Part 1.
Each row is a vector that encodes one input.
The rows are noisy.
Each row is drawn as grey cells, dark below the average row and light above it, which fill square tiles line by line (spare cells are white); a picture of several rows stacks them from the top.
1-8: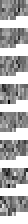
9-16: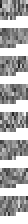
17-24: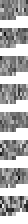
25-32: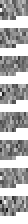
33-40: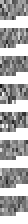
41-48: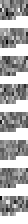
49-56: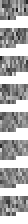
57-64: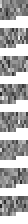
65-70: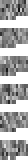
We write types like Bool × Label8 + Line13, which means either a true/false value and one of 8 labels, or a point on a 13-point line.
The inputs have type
Label6 + Tree8.
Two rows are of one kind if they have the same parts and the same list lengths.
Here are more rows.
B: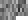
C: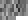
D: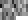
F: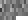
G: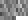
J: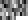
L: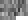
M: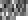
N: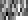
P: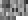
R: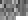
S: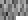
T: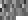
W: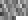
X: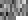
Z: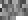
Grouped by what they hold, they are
B, C, F, J, L, M, R, T, Z
D, G, N, P, S, W, X

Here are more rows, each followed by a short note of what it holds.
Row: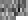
a node of an 8-node tree
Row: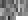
one of 6 labels
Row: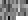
one of 6 labels
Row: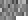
one of 6 labels
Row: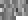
one of 6 labels
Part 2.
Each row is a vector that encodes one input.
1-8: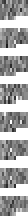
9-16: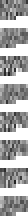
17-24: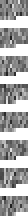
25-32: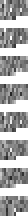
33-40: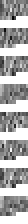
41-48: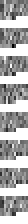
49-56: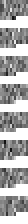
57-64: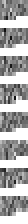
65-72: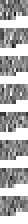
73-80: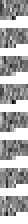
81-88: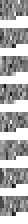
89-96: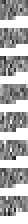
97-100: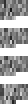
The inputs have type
Bool × Line8.
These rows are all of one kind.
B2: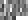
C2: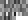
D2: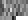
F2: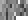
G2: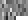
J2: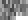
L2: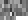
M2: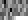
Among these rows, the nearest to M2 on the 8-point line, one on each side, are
J2 and L2.
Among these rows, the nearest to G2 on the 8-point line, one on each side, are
D2 and F2.
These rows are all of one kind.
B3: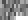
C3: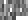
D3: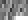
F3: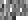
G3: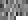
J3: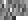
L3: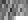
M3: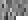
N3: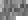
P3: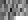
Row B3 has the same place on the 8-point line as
D3, L3 and P3.
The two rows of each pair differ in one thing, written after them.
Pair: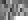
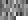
the place on the 8-point line
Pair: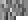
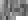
the place on the 8-point line
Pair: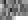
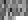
the true/false value
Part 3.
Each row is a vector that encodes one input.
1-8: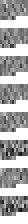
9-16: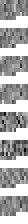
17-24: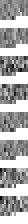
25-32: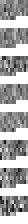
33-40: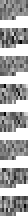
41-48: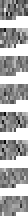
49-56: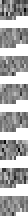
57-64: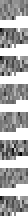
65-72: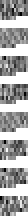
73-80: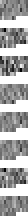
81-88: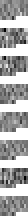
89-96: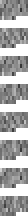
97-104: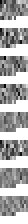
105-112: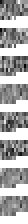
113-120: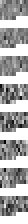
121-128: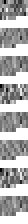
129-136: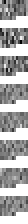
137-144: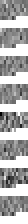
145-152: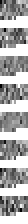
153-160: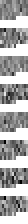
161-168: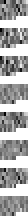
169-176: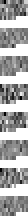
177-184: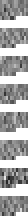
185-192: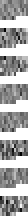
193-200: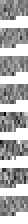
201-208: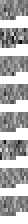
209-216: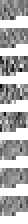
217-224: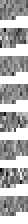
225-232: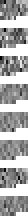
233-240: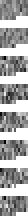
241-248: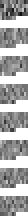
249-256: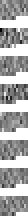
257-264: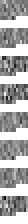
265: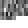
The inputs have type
Circle16 + Circle20.
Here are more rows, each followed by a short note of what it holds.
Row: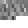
a point on a 16-point circle
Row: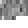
a point on a 16-point circle
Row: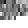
a point on a 20-point circle
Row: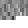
a point on a 16-point circle
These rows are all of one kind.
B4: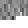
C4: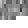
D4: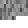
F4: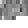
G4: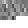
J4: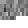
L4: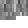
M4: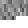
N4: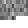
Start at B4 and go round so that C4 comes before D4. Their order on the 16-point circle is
B4, J4, L4, C4, F4, D4, N4, G4, M4.
